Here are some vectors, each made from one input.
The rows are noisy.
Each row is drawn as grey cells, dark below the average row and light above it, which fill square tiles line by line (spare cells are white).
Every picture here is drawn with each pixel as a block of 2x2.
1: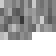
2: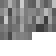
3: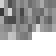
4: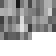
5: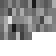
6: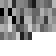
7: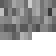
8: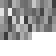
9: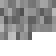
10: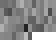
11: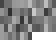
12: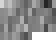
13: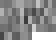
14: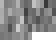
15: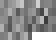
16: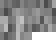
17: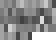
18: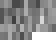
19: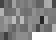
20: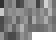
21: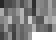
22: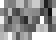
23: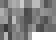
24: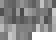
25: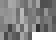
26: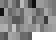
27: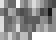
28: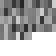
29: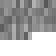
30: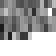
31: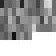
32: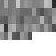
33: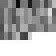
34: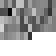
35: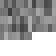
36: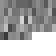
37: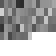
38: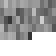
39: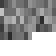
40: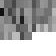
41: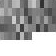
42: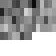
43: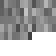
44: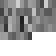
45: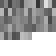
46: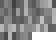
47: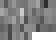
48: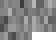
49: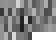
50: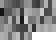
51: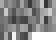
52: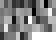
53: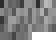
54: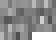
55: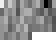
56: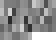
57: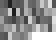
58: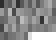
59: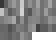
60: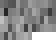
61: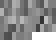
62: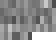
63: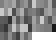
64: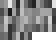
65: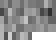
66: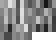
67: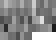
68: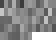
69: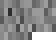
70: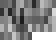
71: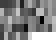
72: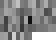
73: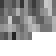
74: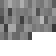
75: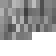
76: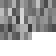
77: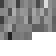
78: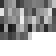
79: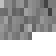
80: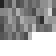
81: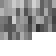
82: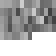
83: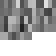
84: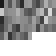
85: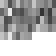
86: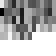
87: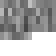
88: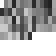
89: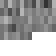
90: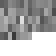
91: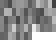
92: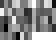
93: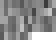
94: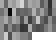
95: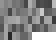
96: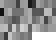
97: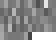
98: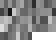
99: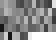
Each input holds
a true/false value, together with either a point on an 8-point circle, or a point on a 7-point line.
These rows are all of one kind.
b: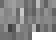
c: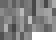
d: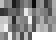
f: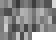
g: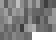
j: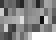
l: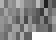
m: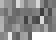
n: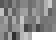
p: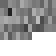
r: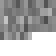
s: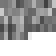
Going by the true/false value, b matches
c, g, l and m.
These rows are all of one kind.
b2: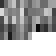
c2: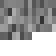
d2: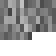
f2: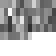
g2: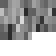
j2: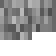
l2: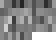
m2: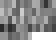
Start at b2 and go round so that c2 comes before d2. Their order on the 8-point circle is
b2, f2, g2, c2, d2, l2, m2, j2.
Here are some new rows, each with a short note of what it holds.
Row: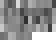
a point on an 8-point circle and a true/false value
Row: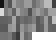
a point on a 7-point line and a true/false value
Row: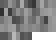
a point on a 7-point line and a true/false value
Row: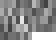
a point on an 8-point circle and a true/false value
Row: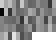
a point on a 7-point line and a true/false value
